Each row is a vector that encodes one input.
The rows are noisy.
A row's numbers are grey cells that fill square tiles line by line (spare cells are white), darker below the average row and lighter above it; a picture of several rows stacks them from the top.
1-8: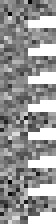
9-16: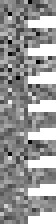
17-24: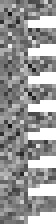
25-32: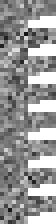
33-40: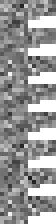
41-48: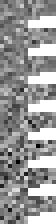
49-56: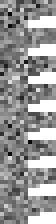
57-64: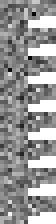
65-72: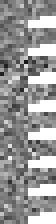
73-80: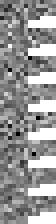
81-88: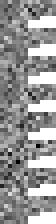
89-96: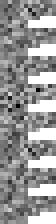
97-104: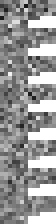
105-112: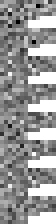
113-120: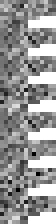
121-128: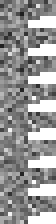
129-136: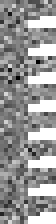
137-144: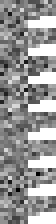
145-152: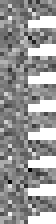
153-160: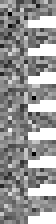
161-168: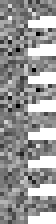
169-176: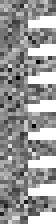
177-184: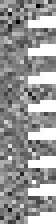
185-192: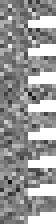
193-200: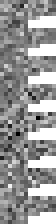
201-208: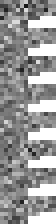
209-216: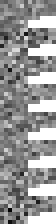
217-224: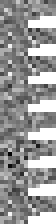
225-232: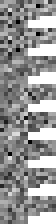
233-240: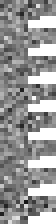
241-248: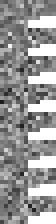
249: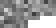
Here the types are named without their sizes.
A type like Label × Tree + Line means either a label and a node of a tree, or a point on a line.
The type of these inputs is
Line × Line.
